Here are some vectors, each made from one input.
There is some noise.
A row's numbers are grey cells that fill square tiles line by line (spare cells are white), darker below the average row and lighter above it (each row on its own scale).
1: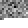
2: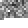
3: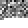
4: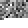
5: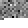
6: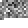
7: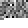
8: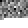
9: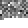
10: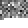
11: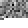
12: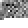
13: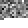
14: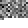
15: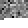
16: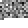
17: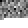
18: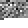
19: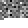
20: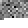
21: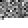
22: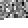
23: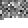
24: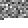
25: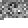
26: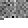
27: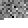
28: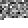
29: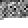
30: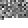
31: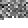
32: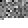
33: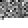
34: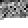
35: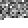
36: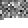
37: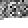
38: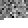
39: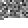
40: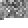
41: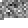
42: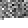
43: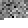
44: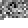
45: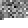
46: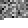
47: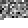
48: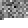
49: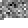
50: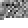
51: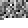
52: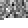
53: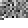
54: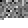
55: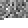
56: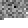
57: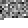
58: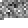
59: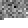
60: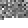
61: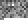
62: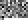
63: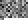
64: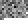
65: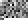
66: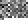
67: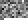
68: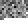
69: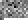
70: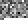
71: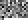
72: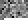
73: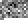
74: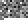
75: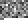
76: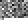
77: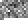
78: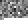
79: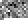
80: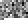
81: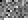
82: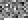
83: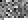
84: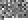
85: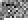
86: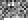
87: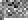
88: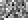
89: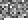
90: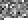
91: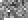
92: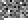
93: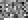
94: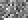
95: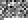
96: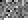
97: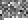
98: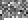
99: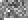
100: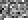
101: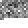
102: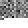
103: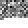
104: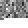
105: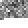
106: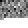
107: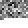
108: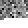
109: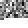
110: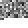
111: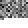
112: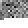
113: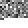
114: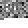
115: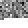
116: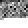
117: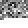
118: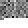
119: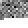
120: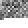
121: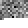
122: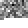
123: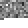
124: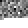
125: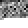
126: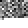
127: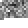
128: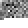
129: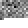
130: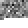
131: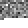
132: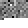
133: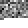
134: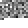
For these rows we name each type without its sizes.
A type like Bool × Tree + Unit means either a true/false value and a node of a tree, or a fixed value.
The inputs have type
Bool × Bool × Bool + List(Line).
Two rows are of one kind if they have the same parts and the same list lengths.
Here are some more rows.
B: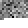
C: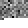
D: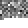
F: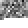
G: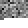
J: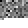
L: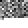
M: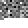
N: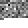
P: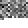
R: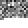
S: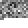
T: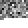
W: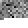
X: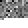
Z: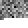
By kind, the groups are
B, F, S, T, W, Z
C, G, N
D, J, L, P, R, X
M

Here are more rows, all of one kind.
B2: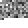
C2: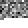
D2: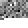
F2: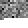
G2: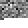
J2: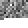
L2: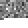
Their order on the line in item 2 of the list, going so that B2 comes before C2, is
D2, B2, G2, J2, F2, C2, L2.
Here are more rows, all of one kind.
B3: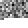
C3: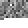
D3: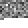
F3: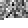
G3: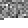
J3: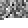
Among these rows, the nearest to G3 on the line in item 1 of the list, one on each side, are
D3 and F3.
